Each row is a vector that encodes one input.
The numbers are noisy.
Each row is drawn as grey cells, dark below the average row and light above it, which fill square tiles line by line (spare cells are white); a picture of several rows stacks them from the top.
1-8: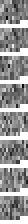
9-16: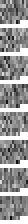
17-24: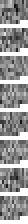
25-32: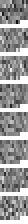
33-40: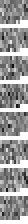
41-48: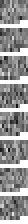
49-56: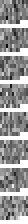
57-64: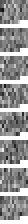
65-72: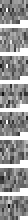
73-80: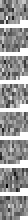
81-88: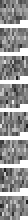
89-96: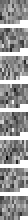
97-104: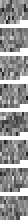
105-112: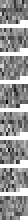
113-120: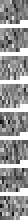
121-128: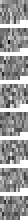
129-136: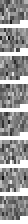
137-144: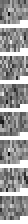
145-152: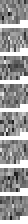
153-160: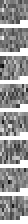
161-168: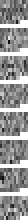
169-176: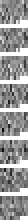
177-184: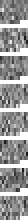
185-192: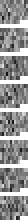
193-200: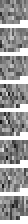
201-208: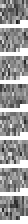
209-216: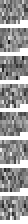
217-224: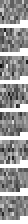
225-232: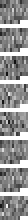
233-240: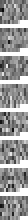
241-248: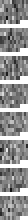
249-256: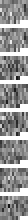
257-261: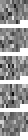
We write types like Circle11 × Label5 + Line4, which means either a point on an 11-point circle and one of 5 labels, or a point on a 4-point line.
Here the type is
(Label12 + Line6) × Tree9.
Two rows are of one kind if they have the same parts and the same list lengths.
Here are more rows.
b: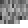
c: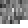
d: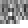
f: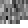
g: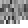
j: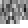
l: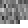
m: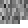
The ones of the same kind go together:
b, c, f, l, m
d, g, j

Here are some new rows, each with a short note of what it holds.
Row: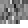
a point on a 6-point line and a node of a 9-node tree
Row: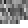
one of 12 labels and a node of a 9-node tree
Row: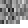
one of 12 labels and a node of a 9-node tree
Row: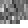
a point on a 6-point line and a node of a 9-node tree
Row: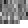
one of 12 labels and a node of a 9-node tree
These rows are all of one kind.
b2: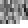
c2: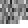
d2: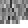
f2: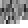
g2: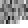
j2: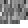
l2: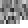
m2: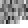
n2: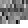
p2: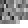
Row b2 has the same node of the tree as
f2, g2, l2 and m2.
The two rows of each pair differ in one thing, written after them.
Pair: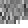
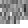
the node of the tree
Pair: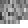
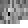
the place on the 6-point line
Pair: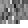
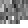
the place on the 6-point line
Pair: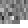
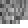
the node of the tree
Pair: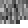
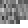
the node of the tree
